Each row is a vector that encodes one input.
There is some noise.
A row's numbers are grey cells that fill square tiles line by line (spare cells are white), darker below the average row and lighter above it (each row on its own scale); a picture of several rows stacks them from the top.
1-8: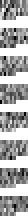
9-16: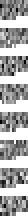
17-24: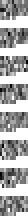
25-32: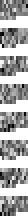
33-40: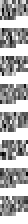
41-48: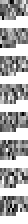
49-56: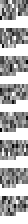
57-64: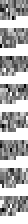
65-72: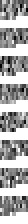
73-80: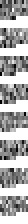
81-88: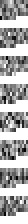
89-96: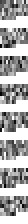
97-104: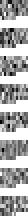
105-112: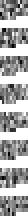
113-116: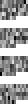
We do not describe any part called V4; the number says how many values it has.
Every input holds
one of 7 labels, together with either a point on a 7-point line, or a value of V4.
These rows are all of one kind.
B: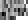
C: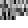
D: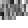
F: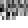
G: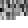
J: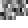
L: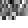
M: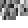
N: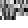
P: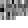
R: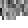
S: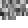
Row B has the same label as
D, J, R and S.
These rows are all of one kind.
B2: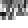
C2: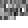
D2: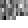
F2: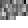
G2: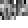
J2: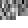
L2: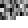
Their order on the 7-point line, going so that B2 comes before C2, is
B2, J2, C2, L2, D2, F2, G2.
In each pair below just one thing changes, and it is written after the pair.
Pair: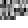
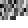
the label
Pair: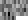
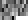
the value of V4
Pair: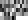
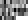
the label
